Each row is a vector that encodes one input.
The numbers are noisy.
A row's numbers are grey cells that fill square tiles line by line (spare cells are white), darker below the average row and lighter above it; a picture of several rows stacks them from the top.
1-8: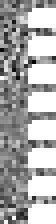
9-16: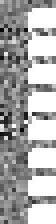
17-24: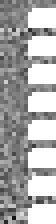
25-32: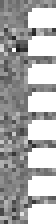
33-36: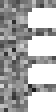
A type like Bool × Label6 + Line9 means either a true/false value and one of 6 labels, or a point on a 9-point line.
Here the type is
Bool × Line5.
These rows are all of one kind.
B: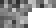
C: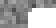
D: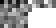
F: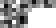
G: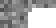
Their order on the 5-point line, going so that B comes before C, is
D, B, F, C, G.
